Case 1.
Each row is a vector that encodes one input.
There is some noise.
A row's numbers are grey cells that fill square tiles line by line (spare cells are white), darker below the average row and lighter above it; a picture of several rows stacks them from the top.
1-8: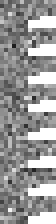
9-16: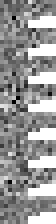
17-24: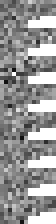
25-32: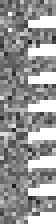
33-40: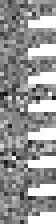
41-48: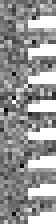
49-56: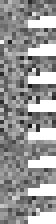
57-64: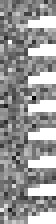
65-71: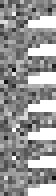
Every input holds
either a point on a 6-point line and a point on an 8-point line, or a point on a 7-point line.
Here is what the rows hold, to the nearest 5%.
About 55% of them hold a point on a 6-point line and a point on an 8-point line. The rest hold a point on a 7-point line.
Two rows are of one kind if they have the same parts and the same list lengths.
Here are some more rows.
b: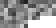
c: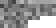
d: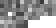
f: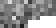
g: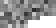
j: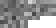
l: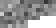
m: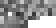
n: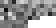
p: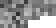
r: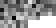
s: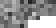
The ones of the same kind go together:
b, f, g, l, s
c, d, j, m, n, p, r

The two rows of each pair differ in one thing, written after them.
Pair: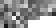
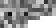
the place on the 8-point line
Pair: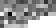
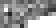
the place on the 8-point line
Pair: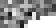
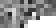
the place on the 8-point line
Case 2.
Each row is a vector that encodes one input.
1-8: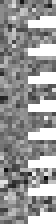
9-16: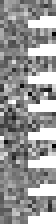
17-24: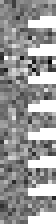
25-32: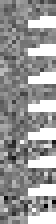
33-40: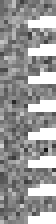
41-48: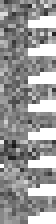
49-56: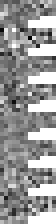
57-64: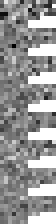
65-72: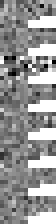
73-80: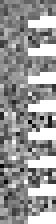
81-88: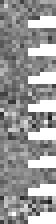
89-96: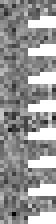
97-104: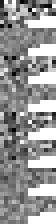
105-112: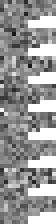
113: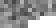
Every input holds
a point on a 9-point line and a node of a 15-node tree.
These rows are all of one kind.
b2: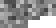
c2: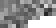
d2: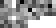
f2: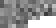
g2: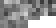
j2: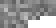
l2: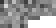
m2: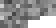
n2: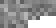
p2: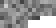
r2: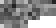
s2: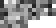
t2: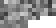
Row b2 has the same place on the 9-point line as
l2 and p2.
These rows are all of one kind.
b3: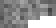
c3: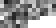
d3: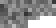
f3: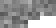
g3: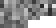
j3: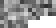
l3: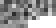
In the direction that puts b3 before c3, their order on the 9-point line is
g3, b3, d3, f3, j3, c3, l3.
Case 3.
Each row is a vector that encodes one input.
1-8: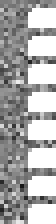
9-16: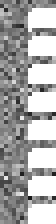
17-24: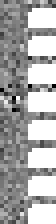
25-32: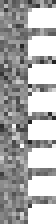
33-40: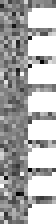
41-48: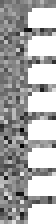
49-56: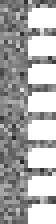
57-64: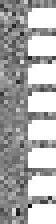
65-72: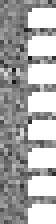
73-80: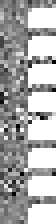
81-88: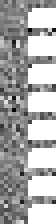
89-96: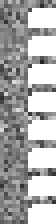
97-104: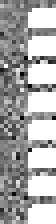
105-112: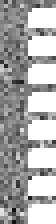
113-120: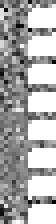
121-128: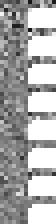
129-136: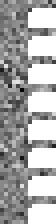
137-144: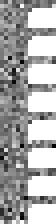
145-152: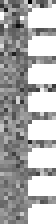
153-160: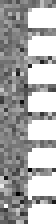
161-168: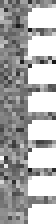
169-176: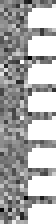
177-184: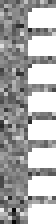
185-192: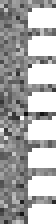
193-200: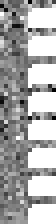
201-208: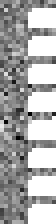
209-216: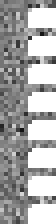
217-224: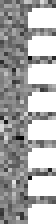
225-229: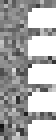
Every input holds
a list of up to two points on a 13-point circle.
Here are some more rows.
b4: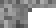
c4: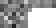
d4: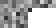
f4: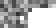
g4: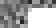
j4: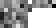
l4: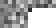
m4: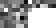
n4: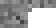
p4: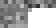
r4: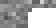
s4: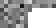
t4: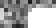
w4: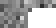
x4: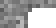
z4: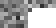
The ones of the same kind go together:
b4, d4, f4, r4, s4, t4, x4
c4, g4, j4, l4, n4, p4, w4, z4
m4

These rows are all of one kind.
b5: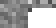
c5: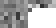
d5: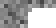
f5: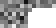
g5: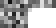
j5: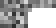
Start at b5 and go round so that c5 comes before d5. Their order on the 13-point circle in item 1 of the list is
b5, f5, c5, d5, j5, g5.
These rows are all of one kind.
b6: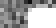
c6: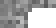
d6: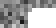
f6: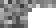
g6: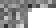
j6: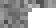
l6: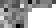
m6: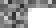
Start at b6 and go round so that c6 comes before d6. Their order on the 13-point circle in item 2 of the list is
b6, j6, c6, m6, d6, f6, g6, l6.
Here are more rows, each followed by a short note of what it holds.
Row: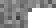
a list of one item
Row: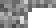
a list of one item
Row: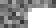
a list of one item
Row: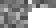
the empty list
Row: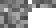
the empty list
